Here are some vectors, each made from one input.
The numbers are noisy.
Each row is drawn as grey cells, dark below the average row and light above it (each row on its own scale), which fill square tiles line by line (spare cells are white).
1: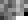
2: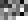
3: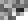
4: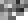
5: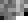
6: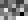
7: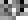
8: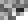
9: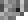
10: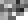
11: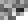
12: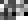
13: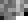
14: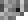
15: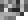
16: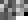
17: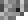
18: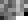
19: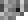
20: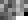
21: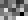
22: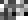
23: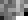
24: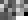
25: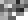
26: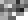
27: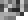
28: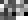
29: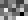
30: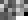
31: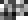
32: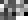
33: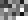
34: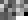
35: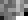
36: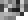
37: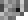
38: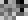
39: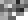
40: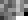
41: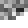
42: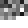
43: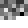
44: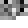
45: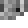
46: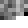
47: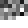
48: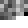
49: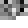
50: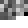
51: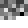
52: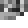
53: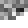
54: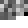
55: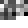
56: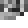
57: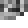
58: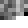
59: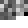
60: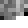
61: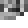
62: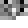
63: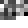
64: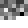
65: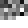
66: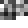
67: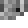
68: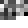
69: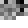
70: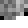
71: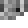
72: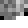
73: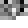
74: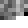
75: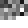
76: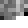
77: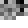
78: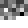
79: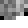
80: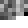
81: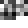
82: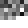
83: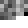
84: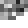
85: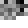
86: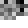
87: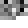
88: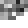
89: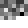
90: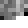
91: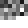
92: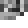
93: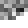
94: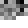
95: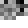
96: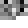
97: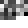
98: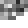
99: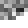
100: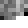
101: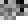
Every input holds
either a point on a 7-point line, or three true/false values.
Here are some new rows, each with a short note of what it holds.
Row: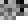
three true/false values
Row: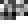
a point on a 7-point line
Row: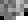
a point on a 7-point line
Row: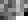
a point on a 7-point line
